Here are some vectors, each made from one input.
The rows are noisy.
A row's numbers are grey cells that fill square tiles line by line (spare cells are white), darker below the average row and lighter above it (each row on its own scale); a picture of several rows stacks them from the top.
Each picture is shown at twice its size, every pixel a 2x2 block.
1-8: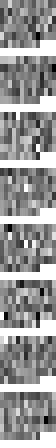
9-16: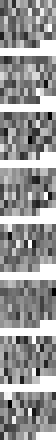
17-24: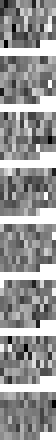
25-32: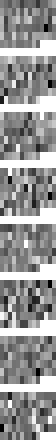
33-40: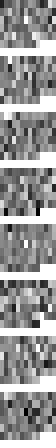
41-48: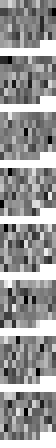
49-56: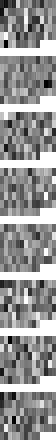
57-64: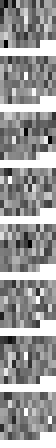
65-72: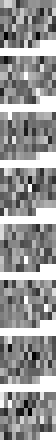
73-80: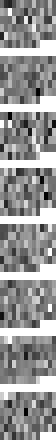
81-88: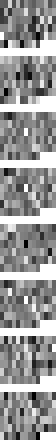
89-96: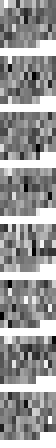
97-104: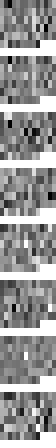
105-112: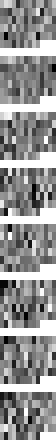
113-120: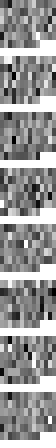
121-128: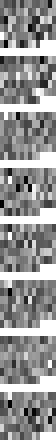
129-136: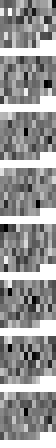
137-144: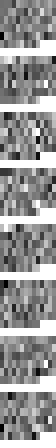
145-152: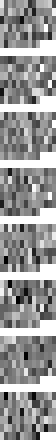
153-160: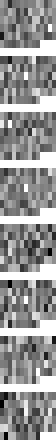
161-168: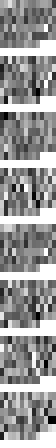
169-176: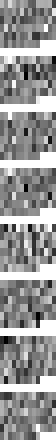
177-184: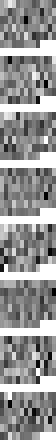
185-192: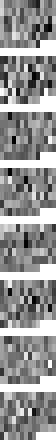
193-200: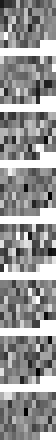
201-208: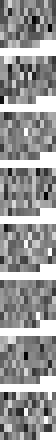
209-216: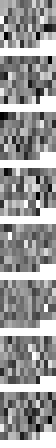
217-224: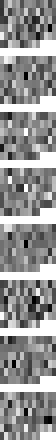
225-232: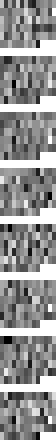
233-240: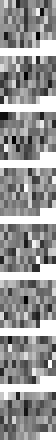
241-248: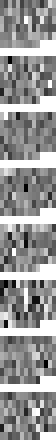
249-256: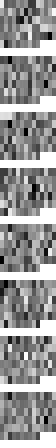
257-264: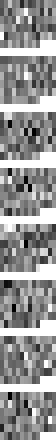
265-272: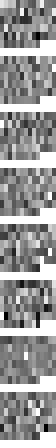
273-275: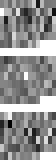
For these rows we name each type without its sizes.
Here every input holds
a list of points on a line.
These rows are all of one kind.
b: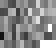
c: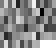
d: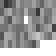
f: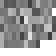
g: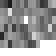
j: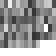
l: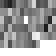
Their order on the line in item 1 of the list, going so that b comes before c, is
b, g, l, d, f, j, c.
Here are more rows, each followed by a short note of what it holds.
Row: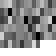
a list of one item
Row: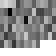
a list of two items
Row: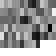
a list of two items
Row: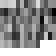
the empty list
